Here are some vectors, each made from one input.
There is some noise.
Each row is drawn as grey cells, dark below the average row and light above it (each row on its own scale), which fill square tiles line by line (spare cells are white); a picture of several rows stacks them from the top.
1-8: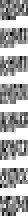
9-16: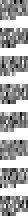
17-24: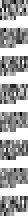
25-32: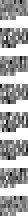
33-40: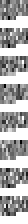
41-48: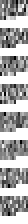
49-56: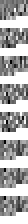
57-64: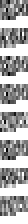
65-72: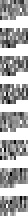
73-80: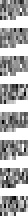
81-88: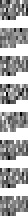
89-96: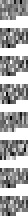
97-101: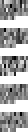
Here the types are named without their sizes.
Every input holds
either a point on a circle and a label, or a fixed value, or a node of a tree.
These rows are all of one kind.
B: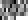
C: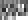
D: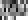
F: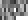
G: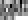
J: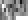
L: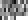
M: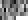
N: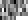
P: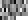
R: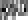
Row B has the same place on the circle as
D, F, L and M.
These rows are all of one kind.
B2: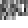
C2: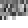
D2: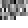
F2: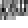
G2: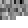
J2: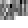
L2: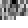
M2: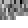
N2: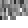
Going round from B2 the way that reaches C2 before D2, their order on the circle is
B2, C2, L2, D2, N2, G2, M2, J2, F2.
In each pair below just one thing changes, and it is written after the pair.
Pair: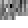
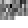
the label
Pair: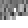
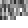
the place on the circle
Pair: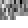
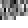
the place on the circle
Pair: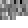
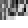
the place on the circle
